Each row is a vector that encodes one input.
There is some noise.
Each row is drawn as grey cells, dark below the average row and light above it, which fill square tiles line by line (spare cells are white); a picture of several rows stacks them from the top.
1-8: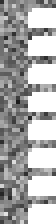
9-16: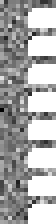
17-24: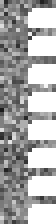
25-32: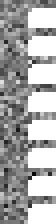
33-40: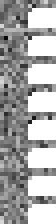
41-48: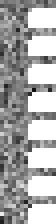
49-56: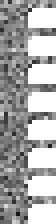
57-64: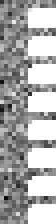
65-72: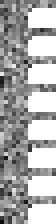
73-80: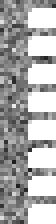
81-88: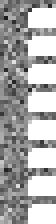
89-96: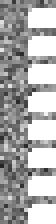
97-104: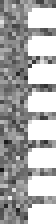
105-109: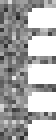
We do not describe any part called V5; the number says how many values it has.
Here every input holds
a node of an 8-node tree, together with either a point on a 6-point line, or a value of V5.
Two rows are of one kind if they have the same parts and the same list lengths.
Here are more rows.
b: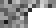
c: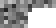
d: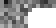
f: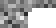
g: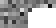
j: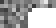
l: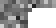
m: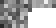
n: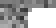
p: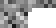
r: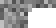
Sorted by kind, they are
b, c, g, j, l, m
d, f, n, p, r

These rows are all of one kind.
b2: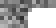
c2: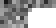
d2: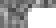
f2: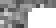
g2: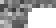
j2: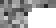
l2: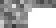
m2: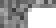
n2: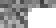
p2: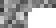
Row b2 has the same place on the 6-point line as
j2 and n2.
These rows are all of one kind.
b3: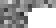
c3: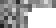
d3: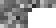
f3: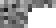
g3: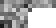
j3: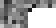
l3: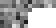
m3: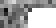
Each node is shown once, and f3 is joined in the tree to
b3 and j3.
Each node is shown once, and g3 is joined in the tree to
c3 and m3.
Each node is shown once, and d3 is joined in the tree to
b3 and l3.
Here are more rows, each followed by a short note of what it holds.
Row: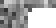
a node of an 8-node tree and a value of V5
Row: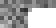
a point on a 6-point line and a node of an 8-node tree
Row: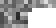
a node of an 8-node tree and a value of V5
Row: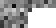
a node of an 8-node tree and a value of V5
